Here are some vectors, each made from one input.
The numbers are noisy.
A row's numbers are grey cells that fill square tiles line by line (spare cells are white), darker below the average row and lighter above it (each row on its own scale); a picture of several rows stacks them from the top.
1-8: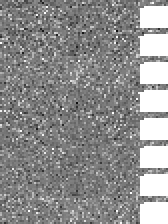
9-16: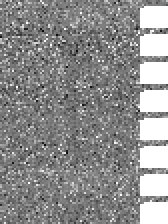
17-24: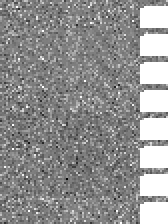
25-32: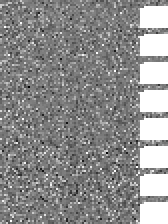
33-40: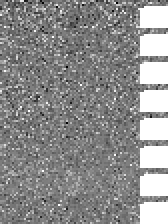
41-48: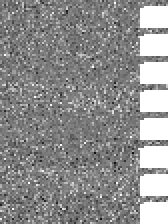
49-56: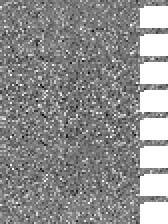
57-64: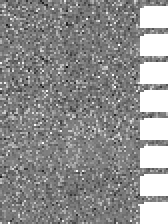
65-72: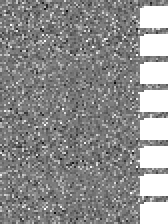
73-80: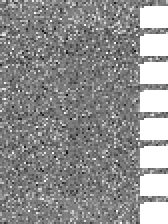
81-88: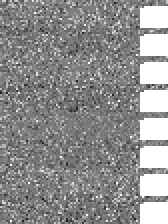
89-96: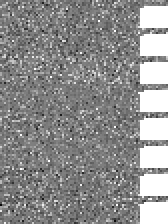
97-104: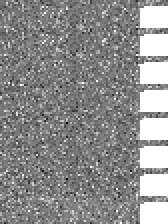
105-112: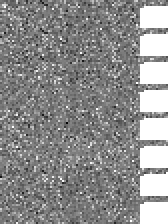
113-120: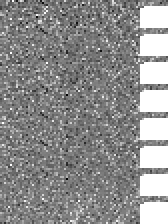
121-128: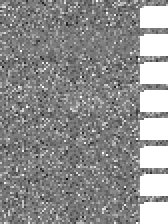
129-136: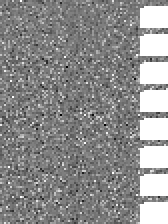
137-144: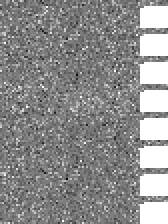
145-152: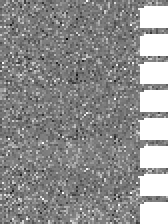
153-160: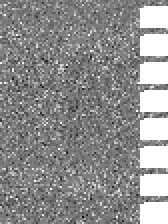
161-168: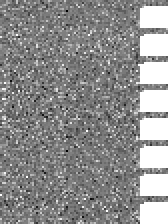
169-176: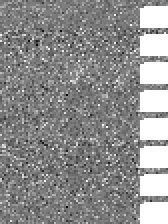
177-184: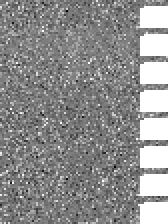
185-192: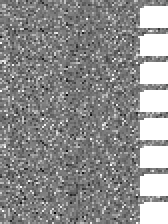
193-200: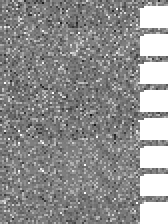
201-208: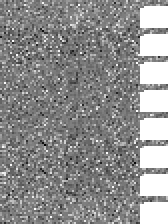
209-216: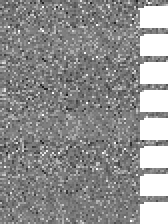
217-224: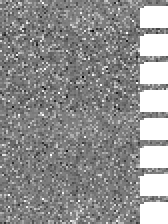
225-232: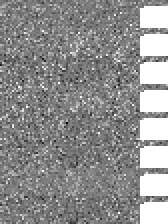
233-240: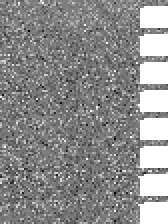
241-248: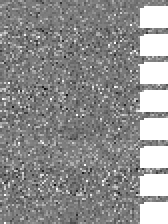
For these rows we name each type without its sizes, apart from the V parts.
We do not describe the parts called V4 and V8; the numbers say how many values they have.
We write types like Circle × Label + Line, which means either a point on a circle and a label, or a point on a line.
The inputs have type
(Bool × Circle + V4) × V8 + Label.
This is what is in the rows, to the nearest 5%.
About 20% of them hold a label. The rest hold a value of V8, together with either a point on a circle and a true/false value, or a value of V4.
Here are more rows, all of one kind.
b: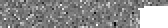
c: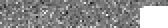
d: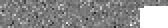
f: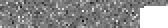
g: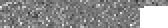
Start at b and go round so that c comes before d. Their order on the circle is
b, c, f, g, d.
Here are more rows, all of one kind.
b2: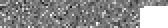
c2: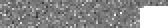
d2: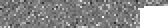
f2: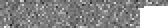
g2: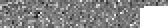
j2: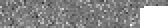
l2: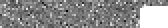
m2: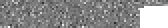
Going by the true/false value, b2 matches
c2 and l2.
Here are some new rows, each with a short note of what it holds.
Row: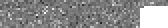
a value of V4 and a value of V8
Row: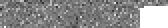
a value of V4 and a value of V8
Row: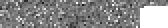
a value of V4 and a value of V8
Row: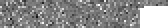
a point on a circle, a true/false value and a value of V8
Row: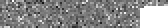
a value of V4 and a value of V8
